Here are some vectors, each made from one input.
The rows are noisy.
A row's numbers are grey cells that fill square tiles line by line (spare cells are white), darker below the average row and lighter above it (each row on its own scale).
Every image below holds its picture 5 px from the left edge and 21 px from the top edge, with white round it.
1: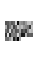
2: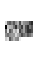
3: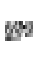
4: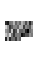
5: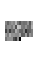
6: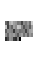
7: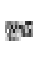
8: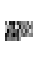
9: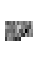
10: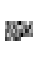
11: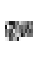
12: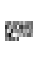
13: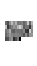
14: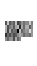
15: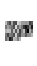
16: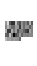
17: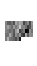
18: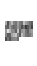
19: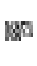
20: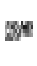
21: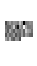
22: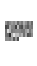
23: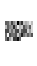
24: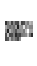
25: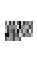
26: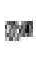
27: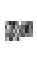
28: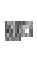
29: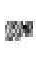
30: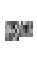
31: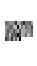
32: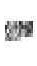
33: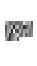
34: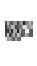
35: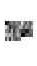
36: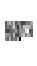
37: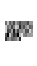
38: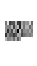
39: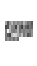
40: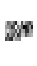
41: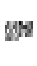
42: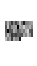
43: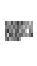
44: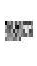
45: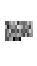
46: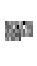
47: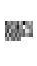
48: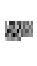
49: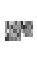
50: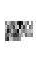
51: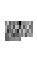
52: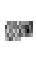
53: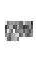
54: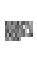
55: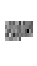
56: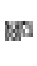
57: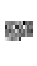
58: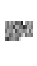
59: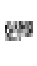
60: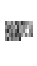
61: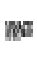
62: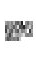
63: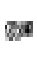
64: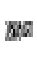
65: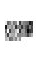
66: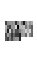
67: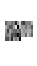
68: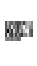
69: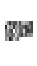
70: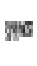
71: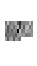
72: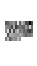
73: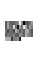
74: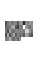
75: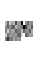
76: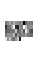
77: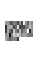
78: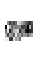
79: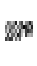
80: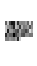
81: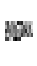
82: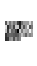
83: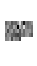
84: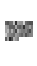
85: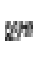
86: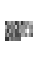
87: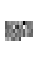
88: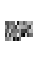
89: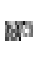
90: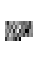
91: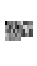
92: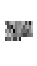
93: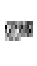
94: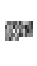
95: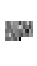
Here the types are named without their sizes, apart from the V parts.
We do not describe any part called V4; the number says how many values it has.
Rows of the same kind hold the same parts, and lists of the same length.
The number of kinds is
2.
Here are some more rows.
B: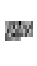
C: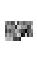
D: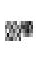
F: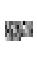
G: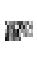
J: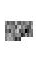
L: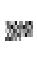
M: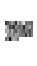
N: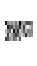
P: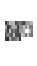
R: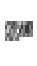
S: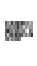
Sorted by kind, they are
B, C, D, F, G, J, P, R, S
L, M, N

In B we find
four true/false values and a value of V4.
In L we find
a label and a value of V4.
